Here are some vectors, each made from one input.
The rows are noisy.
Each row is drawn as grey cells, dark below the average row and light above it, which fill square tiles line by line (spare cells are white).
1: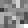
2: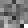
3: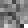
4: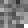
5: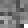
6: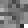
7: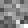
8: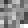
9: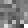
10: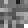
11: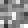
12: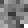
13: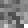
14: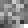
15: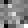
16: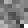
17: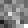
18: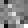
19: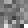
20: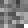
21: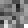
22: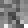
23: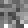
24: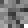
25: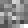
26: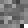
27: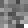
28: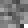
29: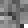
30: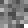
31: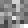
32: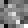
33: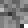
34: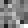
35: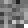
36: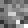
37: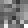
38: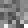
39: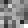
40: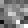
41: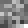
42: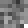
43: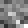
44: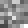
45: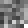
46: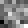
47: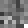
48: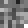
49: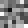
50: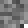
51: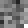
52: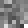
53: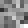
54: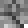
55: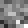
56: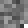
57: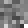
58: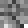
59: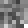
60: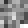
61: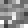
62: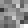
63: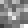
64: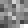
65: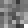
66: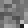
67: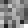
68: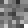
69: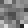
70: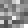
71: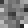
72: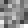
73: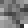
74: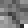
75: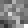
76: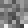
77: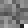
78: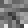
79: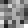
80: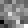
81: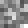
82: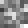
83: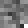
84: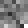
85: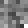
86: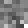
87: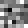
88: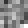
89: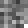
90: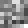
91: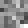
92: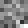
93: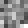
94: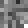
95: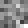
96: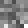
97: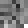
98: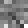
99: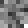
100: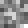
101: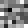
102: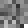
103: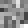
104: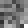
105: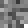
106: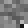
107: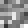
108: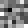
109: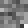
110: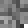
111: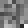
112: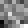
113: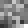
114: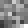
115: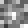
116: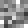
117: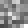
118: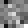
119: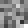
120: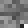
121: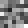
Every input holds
either a fixed value, or a point on a 3-point line and a point on a 4-point line, or a point on each of two 6-point lines and a true/false value.
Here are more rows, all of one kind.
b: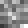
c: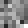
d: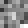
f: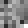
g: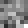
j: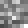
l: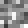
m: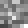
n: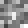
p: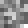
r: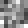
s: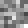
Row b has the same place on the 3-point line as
j and m.
